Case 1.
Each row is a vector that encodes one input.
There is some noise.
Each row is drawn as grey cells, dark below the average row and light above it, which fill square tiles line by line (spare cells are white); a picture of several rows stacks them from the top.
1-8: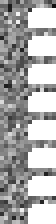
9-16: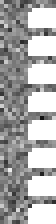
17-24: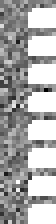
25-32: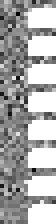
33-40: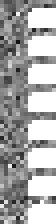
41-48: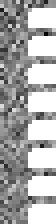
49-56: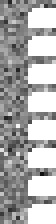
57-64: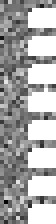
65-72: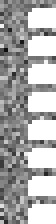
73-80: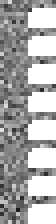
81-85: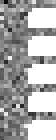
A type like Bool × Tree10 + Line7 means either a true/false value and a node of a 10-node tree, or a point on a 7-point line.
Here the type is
Bool × Bool × Bool + Unit.
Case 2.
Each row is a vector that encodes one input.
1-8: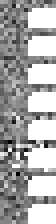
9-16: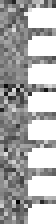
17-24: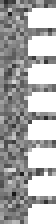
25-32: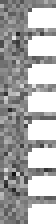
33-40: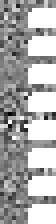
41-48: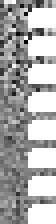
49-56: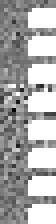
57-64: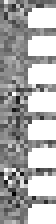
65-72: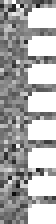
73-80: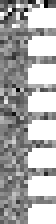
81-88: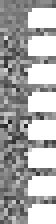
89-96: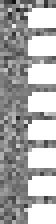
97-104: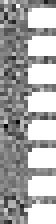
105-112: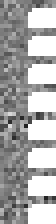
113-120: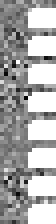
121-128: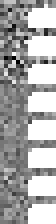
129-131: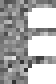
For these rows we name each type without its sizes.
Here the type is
Line.
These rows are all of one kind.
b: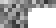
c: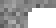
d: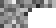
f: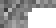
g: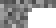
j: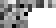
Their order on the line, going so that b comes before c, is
b, c, d, g, f, j.
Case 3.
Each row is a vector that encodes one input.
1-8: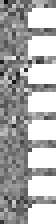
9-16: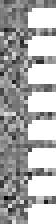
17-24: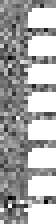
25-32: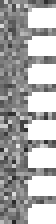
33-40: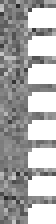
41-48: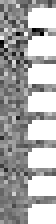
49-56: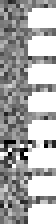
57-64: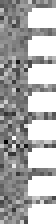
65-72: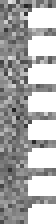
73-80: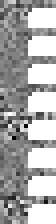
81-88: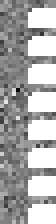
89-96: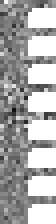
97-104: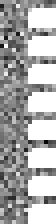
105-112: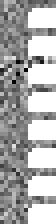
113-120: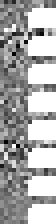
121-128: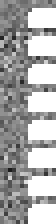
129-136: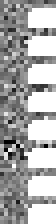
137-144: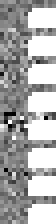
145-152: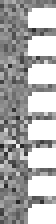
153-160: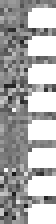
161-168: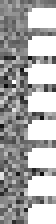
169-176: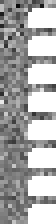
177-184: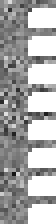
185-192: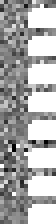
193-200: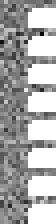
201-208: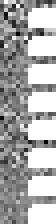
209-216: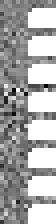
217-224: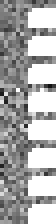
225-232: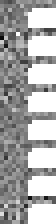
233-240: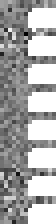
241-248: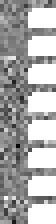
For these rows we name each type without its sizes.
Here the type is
Line × Line.
